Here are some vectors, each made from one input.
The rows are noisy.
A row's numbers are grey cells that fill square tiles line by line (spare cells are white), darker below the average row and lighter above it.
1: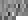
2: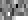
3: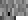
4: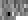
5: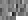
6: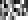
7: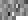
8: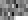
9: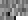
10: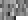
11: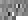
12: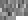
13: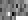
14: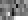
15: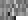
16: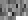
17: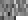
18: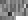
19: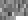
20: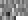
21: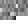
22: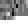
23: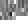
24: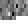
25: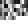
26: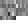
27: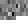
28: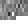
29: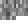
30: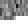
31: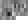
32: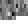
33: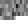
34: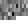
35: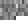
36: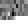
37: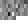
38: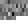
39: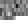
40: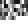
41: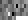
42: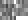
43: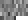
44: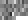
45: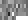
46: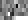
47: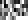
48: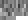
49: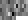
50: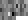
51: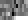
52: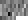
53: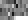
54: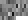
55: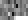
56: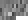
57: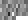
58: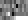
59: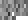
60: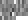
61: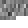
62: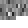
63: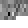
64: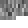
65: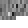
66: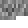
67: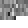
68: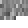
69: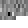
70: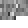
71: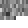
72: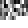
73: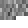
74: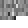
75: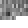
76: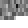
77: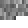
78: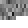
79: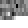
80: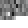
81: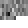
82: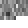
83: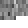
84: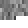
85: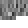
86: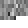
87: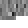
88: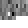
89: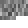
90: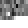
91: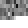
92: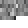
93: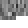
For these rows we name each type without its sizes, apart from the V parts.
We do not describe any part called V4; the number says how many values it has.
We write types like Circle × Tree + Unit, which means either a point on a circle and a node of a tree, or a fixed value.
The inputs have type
List(Bool × V4).
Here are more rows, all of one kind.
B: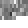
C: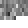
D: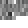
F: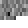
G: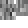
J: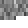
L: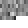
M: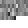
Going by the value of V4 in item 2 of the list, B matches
J and M.
